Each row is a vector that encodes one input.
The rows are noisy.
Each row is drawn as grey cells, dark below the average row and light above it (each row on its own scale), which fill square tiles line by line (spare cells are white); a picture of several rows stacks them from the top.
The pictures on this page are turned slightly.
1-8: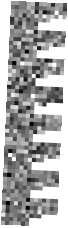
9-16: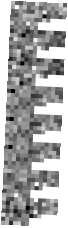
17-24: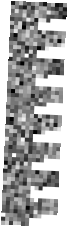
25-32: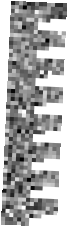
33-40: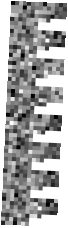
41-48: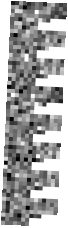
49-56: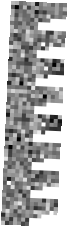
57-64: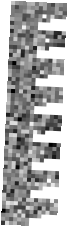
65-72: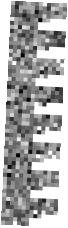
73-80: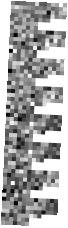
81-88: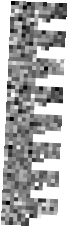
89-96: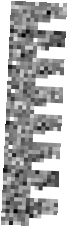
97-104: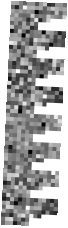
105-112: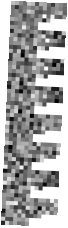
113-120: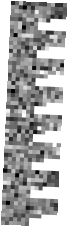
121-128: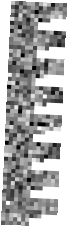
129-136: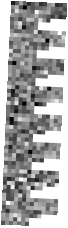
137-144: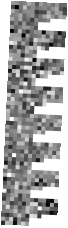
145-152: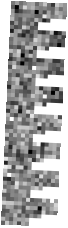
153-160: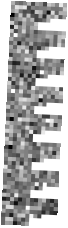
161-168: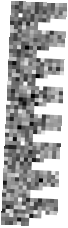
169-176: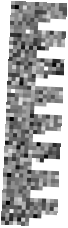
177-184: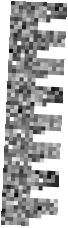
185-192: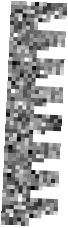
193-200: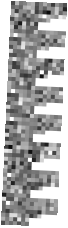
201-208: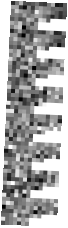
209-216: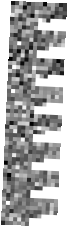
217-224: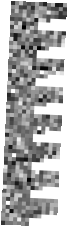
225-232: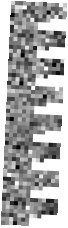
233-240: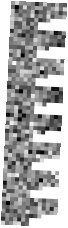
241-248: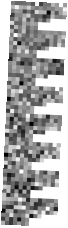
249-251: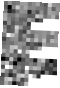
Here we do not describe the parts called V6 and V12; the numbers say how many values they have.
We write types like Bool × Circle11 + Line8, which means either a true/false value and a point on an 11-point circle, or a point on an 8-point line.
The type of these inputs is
Line7 × (Tree7 + V12) × V6 + Line10.
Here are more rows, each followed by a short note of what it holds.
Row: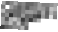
a point on a 7-point line, a node of a 7-node tree and a value of V6
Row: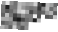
a point on a 7-point line, a value of V6 and a value of V12
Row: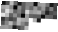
a point on a 10-point line
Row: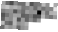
a point on a 7-point line, a node of a 7-node tree and a value of V6
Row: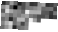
a point on a 10-point line
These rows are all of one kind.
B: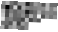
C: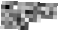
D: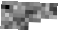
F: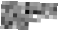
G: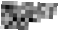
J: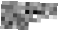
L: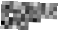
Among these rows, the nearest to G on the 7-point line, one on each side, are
C and J.
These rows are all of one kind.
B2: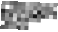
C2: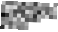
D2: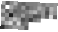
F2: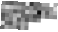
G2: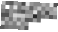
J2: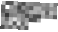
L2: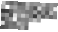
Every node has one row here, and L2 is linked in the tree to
B2 and G2.
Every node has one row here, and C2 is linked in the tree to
F2.
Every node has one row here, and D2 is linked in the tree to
J2.
